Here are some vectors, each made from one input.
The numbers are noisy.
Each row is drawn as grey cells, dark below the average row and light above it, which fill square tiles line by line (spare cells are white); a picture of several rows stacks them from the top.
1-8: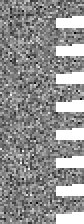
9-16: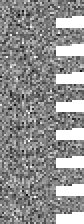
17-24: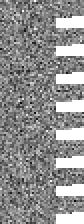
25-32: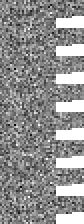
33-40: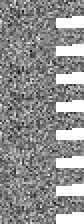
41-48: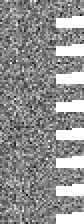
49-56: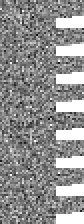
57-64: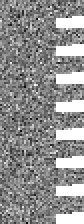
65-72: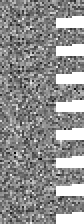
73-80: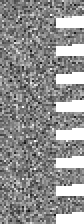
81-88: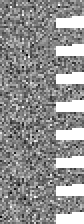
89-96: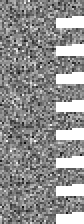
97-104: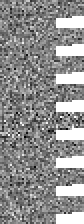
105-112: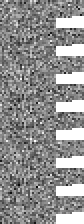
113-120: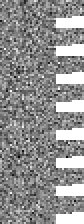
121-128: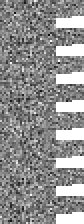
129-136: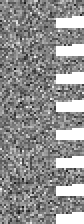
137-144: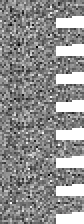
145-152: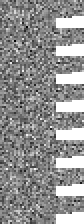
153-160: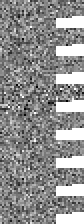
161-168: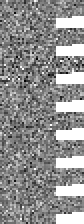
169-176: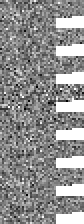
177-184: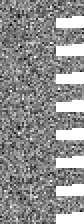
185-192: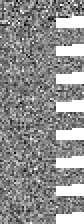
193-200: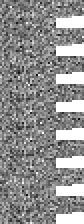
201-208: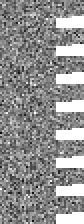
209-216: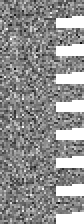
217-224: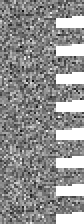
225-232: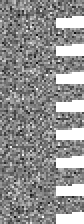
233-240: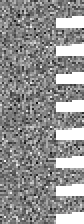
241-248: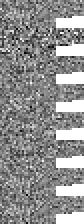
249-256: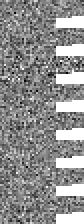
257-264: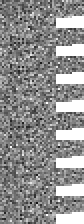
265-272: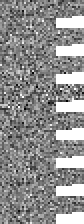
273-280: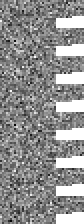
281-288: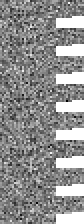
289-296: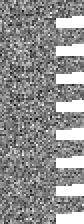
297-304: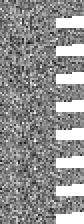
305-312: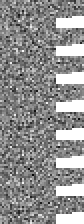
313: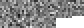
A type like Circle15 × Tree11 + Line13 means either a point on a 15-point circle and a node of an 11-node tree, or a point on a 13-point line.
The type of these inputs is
List2(Line14) + Tree14.
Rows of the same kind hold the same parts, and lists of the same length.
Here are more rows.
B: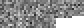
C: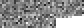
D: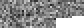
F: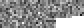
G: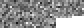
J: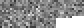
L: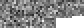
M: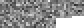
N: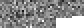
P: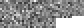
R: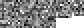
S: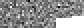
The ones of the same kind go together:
B, C, F, J, M
D, L, N
G, P, S
R

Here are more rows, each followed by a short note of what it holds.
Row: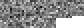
a node of a 14-node tree
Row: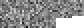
a list of one item
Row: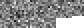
a node of a 14-node tree
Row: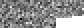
a list of one item
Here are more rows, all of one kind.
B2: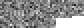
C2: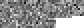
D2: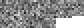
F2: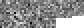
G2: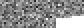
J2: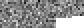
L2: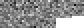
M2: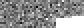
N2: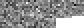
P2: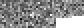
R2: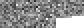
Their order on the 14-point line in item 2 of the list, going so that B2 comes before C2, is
P2, D2, B2, M2, C2, N2, L2, J2, R2, G2, F2.
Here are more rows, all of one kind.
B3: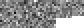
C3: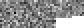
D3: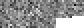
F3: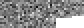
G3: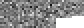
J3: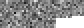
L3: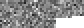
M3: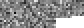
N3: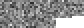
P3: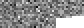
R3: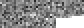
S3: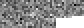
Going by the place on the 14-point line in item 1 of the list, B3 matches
C3, L3 and M3.
